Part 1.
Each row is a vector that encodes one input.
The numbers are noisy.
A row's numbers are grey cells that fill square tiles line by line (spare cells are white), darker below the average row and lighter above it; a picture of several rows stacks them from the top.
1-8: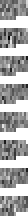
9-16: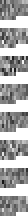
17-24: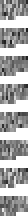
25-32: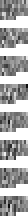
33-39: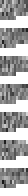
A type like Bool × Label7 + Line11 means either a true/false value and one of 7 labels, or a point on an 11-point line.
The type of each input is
Bool × Circle6.
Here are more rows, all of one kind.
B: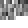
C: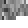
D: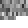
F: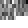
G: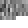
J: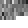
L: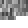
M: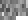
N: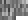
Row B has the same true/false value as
F, J and L.
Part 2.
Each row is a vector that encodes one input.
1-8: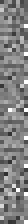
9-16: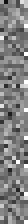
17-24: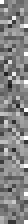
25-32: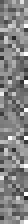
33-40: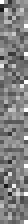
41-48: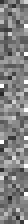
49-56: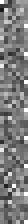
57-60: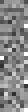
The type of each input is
Label8 × Line4.
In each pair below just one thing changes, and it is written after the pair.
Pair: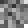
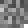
the place on the 4-point line
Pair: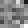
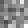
the place on the 4-point line
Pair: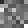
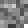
the label
